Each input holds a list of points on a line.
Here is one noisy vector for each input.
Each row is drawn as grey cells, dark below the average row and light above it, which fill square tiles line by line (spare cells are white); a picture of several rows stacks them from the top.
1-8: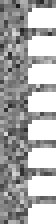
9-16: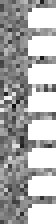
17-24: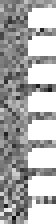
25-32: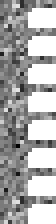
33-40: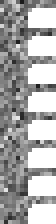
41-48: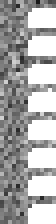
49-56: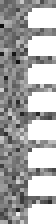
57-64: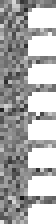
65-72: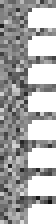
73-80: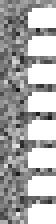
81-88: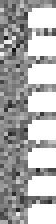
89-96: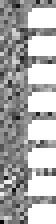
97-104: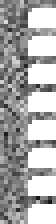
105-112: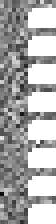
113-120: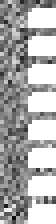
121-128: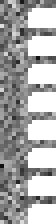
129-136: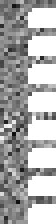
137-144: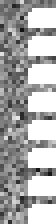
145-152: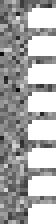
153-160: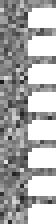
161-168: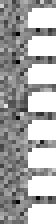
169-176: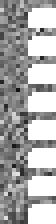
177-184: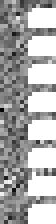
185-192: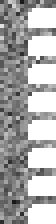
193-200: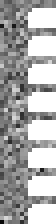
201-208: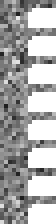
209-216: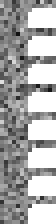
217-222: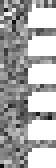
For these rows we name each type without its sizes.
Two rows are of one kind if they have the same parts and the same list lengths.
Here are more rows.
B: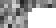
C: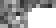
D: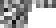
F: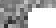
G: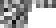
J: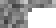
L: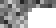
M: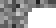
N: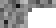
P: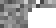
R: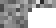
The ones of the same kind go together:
B, C, L
D, G
F, J, M, N, P, R

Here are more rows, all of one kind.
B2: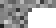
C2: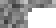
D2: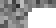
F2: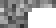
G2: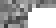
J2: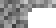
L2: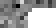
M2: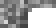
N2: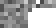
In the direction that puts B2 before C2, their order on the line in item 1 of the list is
B2, N2, J2, C2, L2, D2, G2, F2, M2.
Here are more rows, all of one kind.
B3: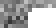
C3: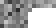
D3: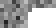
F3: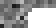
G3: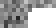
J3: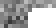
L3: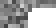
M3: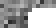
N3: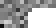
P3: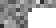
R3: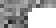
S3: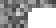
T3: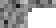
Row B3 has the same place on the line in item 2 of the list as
D3, G3, J3 and T3.
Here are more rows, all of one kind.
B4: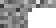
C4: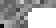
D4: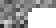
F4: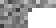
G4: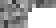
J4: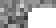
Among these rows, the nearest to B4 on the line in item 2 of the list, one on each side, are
F4 and G4.
